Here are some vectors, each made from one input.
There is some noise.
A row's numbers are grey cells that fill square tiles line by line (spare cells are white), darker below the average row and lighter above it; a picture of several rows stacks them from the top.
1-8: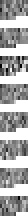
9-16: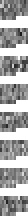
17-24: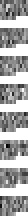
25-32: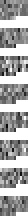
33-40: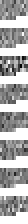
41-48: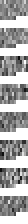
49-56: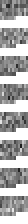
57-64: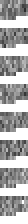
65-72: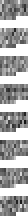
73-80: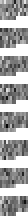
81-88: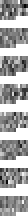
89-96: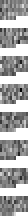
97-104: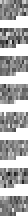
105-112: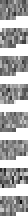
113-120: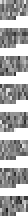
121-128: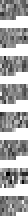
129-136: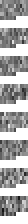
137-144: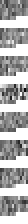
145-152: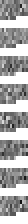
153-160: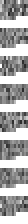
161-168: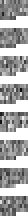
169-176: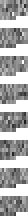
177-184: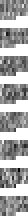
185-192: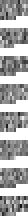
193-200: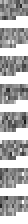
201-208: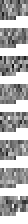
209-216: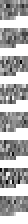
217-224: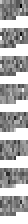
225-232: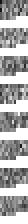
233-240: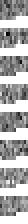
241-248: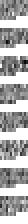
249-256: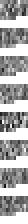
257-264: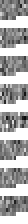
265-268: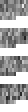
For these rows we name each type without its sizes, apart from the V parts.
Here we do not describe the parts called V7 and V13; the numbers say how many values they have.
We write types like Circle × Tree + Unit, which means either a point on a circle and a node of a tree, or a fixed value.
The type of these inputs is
Line × (Line + V7) × V13.
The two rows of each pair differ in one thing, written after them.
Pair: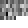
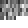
the value of V13
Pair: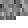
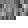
the place on one of the two lines
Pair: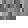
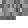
the value of V13
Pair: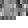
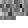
the value of V13
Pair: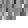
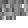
the place on one of the two lines
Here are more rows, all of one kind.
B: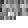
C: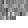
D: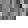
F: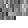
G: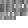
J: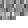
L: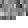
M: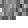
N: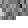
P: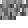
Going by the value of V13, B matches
J and L.
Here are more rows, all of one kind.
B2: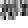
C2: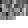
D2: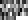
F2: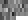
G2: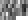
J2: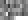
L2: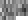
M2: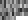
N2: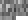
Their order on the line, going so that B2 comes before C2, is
B2, F2, M2, J2, L2, G2, N2, D2, C2.
